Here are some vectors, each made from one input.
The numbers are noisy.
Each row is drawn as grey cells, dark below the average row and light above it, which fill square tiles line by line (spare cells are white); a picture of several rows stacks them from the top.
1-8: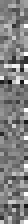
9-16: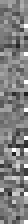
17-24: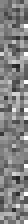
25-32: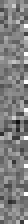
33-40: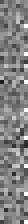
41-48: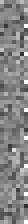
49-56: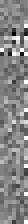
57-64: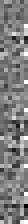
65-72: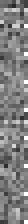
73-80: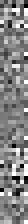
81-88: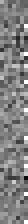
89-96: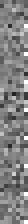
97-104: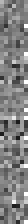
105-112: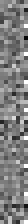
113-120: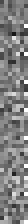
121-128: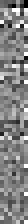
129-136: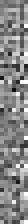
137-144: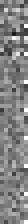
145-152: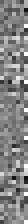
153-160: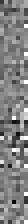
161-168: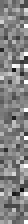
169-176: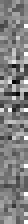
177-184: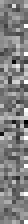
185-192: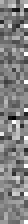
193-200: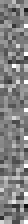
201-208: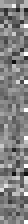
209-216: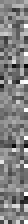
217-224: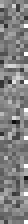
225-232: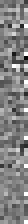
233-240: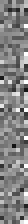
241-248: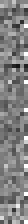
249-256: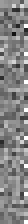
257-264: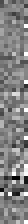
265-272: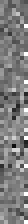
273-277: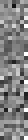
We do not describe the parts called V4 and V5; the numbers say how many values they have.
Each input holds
one of 10 labels, a point on a 6-point line, a true/false value, a value of V4 and a value of V5.
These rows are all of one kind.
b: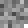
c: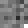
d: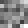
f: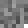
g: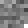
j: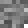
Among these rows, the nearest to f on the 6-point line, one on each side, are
d and g.
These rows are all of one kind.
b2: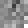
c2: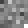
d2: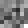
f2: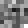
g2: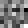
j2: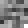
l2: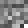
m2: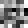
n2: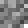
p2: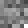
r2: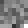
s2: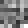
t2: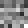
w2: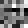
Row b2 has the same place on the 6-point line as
d2, f2, l2 and n2.
